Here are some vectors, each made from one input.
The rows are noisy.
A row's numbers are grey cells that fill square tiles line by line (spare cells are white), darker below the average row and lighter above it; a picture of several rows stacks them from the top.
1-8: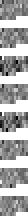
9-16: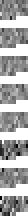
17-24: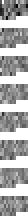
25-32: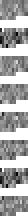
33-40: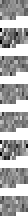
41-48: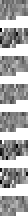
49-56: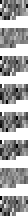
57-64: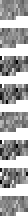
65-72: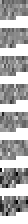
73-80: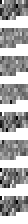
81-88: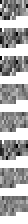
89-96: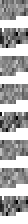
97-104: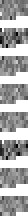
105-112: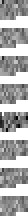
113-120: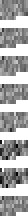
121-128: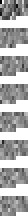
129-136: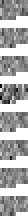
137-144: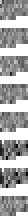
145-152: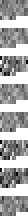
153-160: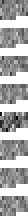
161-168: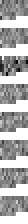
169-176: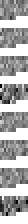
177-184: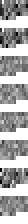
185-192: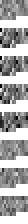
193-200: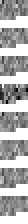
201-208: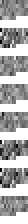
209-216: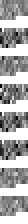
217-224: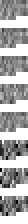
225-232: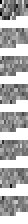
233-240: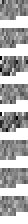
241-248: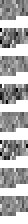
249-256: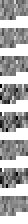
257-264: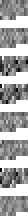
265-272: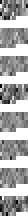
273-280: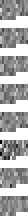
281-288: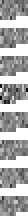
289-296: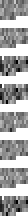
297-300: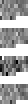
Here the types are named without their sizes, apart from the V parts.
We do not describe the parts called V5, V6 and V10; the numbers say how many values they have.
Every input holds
either a point on a line, or a node of a tree, a true/false value, a value of V5, a value of V6 and a value of V10.
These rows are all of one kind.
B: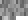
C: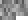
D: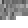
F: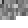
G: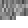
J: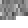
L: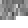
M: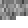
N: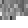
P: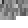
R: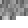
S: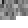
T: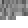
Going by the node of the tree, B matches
L and P.
